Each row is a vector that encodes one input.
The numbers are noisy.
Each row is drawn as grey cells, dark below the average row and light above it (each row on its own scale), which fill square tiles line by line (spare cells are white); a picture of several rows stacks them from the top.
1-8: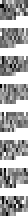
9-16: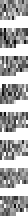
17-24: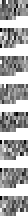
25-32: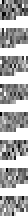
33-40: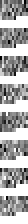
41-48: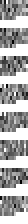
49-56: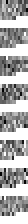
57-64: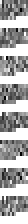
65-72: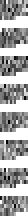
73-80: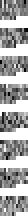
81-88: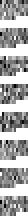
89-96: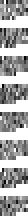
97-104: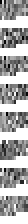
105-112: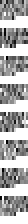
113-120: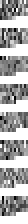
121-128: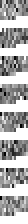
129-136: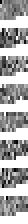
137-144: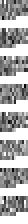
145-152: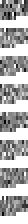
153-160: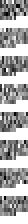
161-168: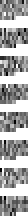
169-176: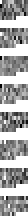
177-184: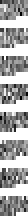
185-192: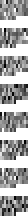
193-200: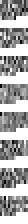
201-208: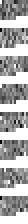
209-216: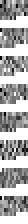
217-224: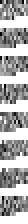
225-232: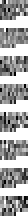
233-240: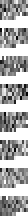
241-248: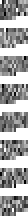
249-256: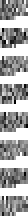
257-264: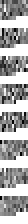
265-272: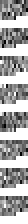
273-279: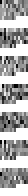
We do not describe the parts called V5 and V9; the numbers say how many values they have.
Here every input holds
one of 8 labels and a value of V9, together with either a fixed value, or two labels (each one of 8) and a value of V5.
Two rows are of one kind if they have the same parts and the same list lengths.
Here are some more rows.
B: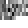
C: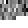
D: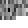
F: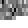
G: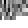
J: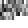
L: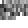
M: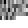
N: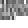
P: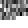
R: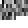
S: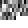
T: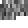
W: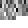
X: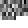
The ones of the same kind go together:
B, D, F, G, M, P, R, S, T, X
C, J, L, N, W

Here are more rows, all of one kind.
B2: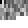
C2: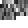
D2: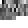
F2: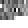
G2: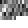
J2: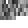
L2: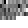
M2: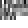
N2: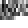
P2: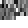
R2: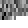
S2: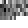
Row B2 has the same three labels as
M2 and R2.
